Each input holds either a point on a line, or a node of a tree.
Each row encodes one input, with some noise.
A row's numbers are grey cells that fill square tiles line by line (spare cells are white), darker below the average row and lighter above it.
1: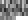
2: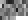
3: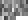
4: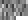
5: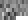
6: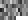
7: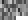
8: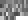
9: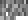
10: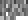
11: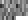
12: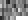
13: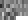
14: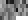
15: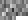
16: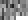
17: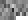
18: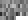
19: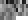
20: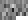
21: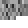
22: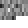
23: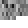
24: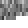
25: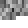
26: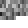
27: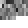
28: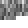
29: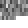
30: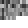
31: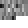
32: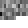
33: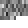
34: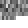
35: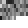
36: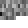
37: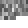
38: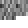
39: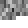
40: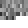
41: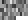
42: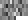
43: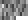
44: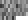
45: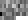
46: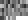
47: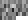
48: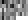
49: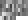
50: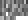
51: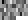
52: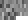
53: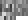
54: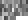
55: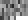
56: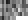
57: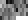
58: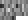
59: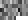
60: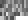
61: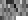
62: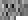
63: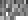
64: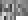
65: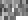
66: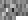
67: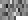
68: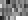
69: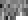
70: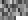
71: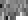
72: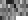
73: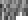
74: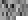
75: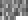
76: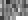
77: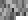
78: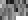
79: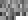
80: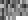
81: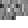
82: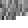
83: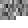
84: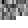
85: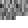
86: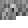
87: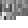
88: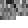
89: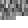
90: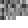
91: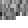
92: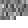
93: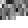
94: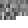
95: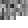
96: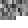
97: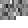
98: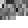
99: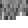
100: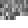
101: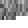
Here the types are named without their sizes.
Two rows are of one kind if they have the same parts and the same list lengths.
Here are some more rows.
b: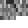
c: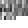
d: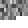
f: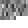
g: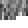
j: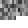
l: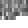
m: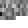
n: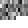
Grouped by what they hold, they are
b, d, f, j, n
c, g, l, m

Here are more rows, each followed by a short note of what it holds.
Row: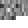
a node of a tree
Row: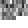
a point on a line
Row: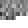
a node of a tree
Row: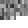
a point on a line
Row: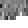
a node of a tree
